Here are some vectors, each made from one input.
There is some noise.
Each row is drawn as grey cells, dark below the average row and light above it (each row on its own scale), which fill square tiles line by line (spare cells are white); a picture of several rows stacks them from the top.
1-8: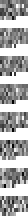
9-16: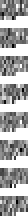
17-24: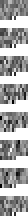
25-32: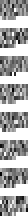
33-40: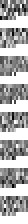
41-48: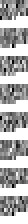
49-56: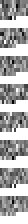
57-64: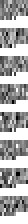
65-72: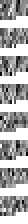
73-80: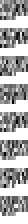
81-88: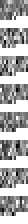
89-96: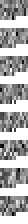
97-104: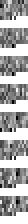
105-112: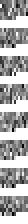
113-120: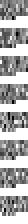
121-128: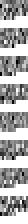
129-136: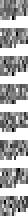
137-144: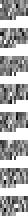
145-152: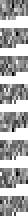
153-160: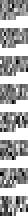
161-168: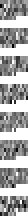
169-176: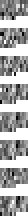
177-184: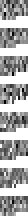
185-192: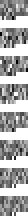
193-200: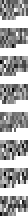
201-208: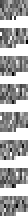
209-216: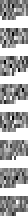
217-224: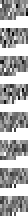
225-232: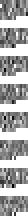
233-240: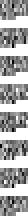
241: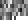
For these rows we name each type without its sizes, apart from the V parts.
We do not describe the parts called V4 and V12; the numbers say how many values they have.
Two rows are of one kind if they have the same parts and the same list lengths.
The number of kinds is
2.
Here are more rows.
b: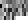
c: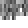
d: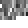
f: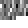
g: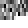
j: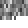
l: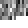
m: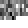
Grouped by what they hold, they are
b, c, g
d, f, j, l, m

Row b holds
a point on a circle and a value of V4.
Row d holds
a point on a line, a value of V4 and a value of V12.
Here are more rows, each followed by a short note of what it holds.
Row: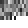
a point on a line, a value of V4 and a value of V12
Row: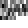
a point on a circle and a value of V4
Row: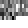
a point on a line, a value of V4 and a value of V12
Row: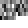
a point on a circle and a value of V4
